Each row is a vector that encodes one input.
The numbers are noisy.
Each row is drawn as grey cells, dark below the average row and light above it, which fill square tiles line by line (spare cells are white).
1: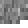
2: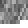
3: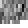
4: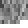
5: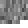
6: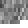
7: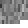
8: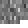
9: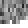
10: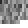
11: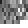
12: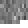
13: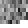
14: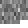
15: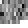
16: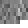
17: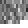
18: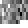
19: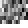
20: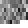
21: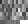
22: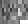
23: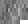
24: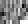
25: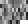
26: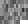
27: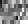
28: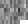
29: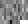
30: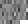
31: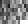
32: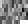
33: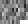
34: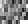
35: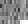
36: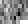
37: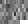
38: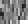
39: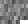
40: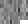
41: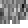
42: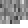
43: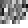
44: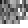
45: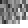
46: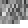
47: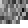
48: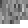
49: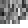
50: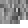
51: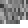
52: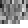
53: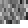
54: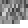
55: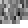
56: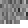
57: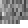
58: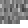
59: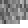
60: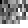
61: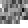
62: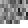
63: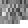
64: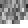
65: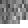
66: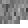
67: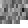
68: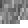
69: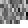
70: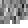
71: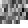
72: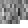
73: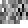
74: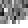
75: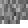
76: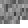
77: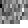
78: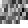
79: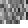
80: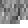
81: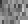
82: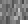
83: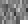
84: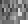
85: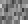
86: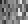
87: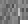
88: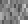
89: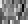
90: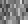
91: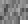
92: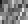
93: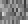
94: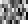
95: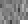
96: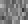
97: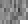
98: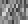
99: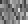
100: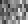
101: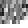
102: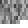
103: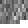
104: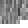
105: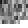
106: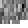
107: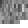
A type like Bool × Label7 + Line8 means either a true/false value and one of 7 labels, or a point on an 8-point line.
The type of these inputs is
Bool × (Line5 + List3(Line4)).
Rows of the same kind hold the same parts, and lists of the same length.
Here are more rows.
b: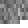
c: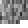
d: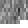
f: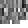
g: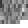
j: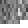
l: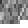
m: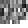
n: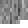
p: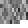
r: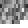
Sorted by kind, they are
b, j
c, r
d, l
f, m
g, n, p

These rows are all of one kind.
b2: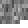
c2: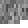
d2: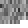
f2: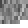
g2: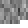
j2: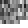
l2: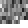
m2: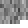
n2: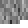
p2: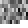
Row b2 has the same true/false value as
c2, j2 and l2.
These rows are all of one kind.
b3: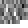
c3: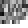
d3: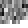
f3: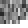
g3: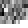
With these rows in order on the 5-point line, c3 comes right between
b3 and f3.
